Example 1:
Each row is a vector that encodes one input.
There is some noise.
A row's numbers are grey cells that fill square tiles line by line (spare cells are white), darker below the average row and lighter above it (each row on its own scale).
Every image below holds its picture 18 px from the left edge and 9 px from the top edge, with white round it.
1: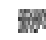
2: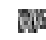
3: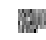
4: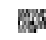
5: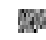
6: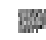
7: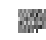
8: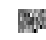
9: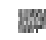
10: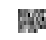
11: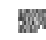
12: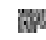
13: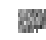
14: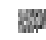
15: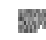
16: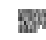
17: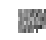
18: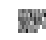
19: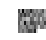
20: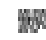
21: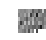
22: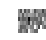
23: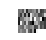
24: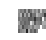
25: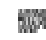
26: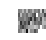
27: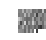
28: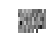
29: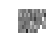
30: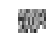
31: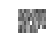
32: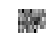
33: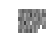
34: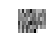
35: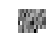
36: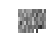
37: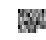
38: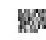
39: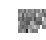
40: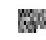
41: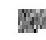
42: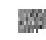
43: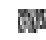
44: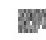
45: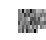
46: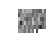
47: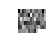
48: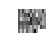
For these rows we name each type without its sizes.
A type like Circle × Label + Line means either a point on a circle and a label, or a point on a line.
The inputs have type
(Bool × Bool × Bool + Unit) × Line.
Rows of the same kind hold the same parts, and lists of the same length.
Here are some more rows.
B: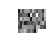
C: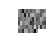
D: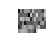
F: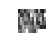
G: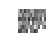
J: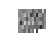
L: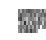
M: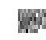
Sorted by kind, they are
B, C, D, F, G, L, M
J

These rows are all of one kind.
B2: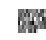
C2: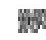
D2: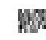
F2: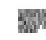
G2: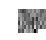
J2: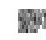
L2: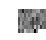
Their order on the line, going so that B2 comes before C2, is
B2, F2, J2, L2, G2, C2, D2.
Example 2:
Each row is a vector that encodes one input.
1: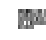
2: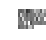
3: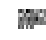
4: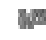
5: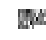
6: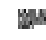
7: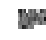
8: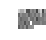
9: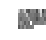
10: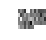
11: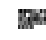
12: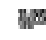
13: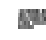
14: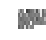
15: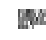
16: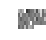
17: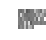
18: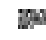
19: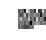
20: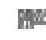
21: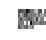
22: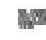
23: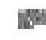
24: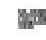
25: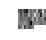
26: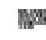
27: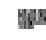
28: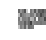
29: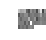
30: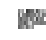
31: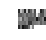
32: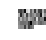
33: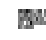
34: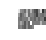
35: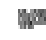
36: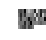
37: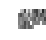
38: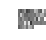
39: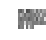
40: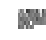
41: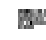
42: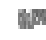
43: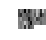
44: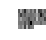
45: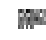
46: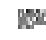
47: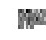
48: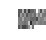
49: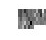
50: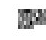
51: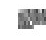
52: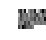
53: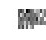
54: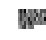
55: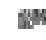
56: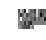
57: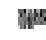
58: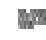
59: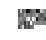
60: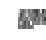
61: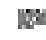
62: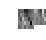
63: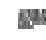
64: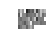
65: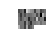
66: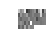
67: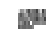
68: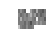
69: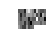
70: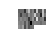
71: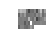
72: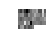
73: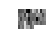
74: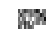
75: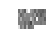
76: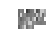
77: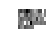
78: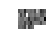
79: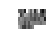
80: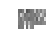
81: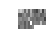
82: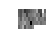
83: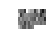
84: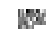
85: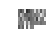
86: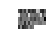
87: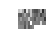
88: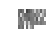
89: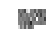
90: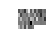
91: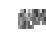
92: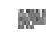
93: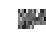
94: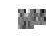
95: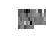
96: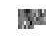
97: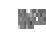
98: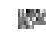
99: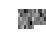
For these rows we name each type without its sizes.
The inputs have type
(Bool × Bool × Bool + Unit) × Line.
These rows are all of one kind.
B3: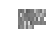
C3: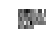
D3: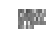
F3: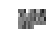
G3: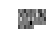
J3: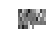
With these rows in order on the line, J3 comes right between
B3 and F3.
